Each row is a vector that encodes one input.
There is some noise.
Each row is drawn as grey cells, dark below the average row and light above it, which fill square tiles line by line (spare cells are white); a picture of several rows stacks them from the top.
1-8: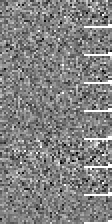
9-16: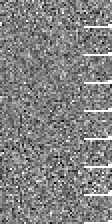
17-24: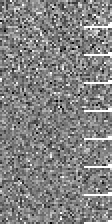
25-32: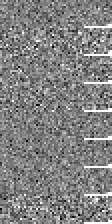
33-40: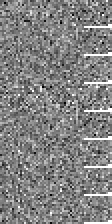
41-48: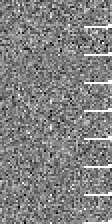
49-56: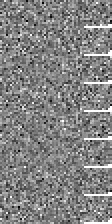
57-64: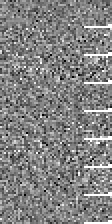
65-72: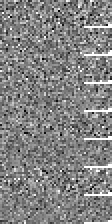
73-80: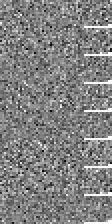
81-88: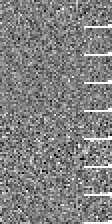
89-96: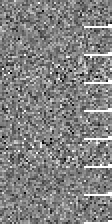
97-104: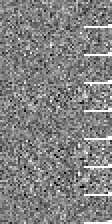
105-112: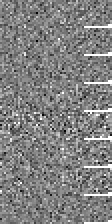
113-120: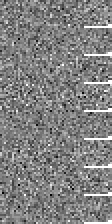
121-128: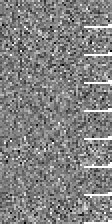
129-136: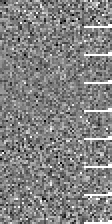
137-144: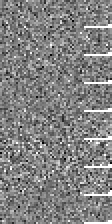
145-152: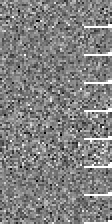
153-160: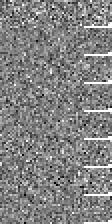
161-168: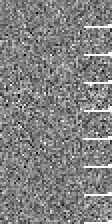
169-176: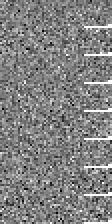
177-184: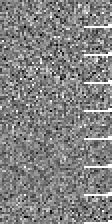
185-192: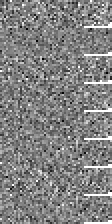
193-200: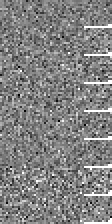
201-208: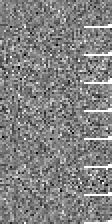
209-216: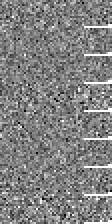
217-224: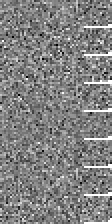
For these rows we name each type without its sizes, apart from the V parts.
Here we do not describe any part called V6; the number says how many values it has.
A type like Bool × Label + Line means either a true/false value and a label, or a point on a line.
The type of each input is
(Bool × (Line + Tree) + V6) × Tree.
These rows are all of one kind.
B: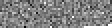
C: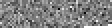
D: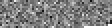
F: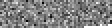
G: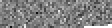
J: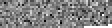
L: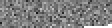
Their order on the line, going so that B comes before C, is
D, B, F, L, G, J, C.
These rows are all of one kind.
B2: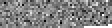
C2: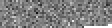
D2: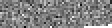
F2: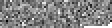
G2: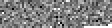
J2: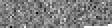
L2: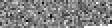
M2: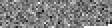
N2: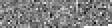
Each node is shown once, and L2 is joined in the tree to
B2 and M2.
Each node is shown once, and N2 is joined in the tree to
J2.
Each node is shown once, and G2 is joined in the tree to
D2.
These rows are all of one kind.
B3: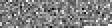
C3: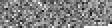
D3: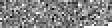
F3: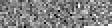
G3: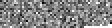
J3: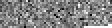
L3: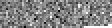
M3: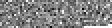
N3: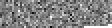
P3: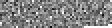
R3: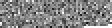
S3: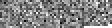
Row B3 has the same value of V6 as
G3, J3, M3 and S3.
